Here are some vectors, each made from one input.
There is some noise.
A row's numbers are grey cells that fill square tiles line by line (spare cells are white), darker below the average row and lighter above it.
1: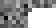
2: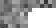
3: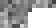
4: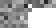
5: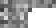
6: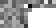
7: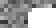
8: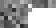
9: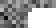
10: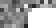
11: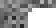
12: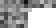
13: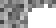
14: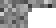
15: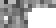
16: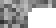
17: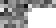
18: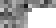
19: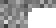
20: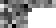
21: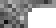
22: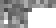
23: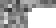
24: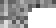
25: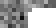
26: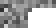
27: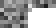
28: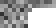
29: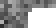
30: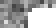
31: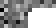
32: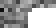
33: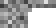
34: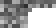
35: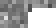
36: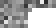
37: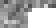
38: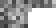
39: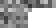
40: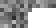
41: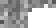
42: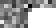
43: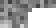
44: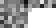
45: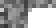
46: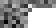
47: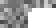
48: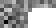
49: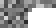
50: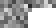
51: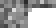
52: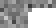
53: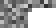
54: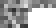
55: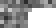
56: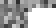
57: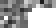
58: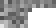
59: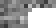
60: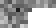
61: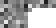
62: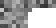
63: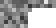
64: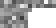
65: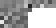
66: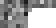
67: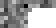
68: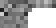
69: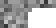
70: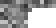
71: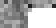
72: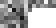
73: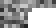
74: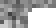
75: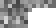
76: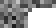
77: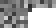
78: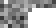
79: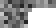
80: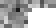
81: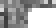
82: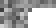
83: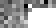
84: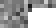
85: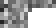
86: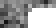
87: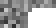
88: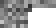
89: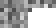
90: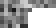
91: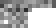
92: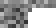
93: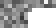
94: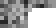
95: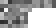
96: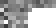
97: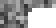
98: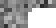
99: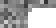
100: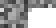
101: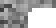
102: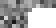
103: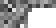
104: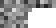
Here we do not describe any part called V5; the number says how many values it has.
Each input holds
a node of a 7-node tree and a value of V5, together with either a fixed value, or a node of a 7-node tree.
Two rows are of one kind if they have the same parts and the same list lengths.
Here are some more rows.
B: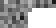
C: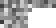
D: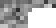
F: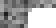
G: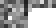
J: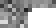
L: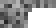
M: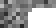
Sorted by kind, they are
B, C, D, J
F, G, L, M

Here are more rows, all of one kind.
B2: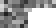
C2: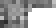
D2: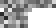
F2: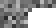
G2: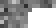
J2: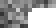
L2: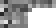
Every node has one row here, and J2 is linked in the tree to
F2 and G2.
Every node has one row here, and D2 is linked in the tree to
L2.
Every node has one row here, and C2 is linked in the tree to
B2 and G2.
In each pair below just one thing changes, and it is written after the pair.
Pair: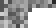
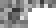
the value of V5
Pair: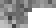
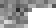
the value of V5
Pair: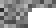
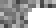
the node of one of the two trees
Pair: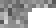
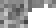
the value of V5
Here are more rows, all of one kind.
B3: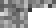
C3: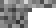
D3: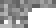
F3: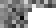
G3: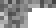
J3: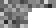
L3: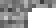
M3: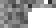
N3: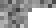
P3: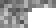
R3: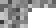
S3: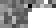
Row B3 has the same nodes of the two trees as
G3 and N3.
